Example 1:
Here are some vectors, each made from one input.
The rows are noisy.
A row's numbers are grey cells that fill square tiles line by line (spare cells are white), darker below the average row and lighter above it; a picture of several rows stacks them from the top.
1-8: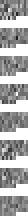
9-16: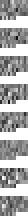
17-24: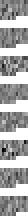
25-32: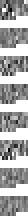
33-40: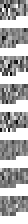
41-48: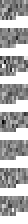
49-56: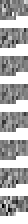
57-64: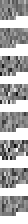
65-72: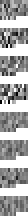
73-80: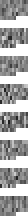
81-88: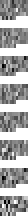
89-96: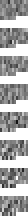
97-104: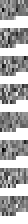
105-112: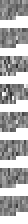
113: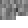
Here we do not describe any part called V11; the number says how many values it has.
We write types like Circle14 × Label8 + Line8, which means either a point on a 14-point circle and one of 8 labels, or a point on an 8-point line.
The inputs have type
(Bool × V11 + Unit) × Line8.
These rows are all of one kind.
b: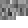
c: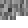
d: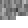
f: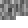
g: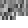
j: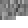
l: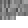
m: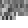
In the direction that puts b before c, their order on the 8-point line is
b, l, c, f, g, d, m, j.
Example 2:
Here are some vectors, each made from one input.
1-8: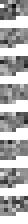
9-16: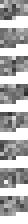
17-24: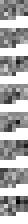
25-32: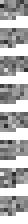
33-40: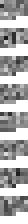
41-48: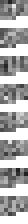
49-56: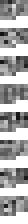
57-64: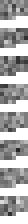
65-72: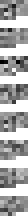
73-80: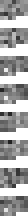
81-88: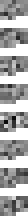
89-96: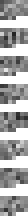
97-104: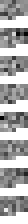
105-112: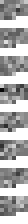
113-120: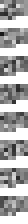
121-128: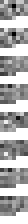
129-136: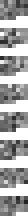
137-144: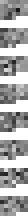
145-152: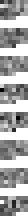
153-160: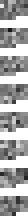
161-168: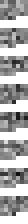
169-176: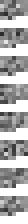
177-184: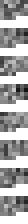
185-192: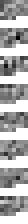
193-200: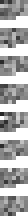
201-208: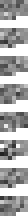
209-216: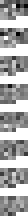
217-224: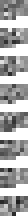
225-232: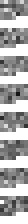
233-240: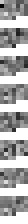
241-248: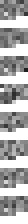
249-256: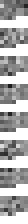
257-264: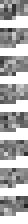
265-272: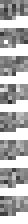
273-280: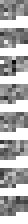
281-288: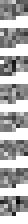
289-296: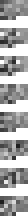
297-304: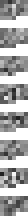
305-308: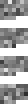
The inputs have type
Bool × Bool × Bool + Line4 × Line5 + Line18.
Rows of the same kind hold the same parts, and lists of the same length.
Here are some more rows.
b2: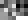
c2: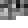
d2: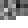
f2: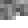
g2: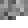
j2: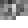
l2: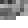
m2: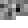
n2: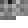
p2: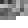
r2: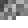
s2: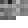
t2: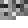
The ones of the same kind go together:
b2, c2, d2
f2, m2, t2
g2, j2, l2, n2, p2, r2, s2

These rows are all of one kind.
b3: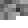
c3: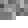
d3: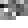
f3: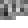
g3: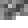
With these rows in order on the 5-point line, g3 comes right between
b3 and f3.
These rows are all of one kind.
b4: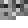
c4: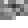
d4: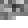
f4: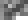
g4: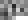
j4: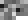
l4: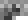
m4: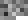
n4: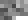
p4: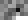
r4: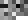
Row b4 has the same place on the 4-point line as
c4, d4 and r4.
